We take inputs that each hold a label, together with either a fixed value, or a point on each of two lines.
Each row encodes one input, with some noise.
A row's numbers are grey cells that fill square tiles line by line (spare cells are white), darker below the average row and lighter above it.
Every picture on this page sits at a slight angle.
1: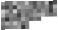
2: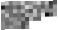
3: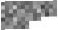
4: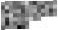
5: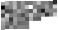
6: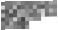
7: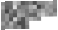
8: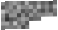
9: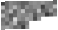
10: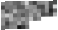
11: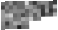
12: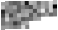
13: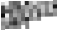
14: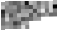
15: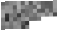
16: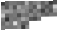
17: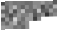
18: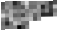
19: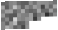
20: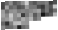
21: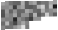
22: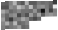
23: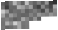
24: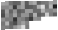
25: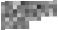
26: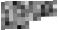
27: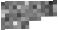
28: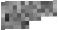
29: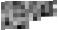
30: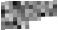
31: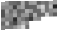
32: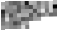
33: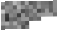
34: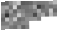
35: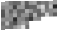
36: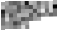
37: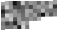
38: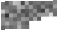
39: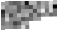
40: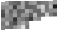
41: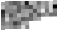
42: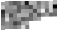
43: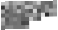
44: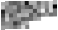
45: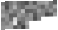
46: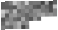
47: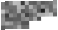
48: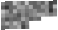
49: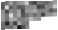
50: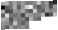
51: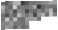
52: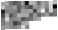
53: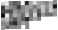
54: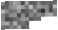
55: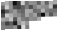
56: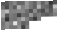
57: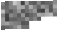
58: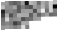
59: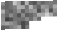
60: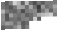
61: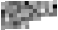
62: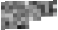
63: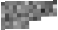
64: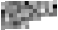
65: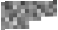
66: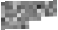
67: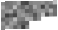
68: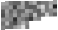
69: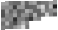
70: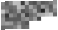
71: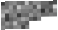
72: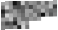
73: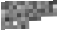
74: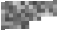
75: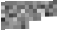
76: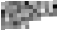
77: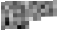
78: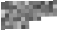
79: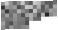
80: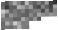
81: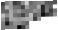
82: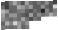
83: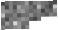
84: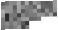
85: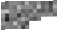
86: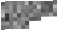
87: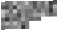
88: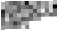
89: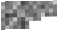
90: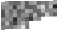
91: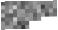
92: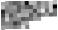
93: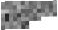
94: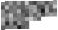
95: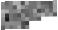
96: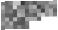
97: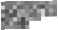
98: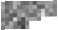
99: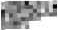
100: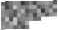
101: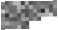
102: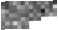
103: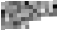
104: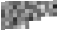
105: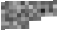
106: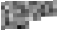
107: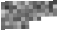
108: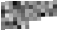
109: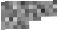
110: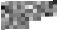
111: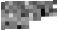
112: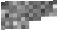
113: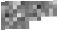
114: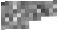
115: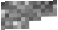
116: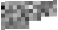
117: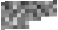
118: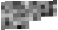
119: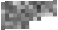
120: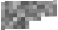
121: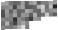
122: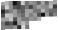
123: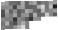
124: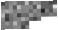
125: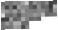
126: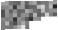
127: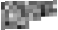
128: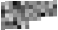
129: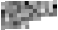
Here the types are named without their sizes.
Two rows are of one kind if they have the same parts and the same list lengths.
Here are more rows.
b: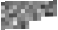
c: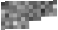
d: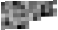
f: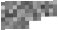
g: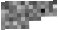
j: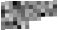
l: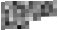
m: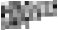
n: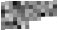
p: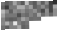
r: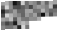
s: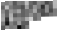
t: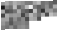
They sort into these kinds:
b, c, d, f, g, l, p, s, t
j, m, n, r

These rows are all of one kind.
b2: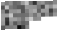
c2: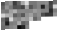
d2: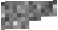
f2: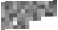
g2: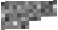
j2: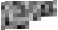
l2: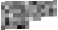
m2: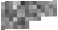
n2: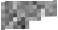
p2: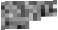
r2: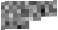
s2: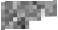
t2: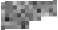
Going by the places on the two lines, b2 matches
l2, n2, s2 and t2.
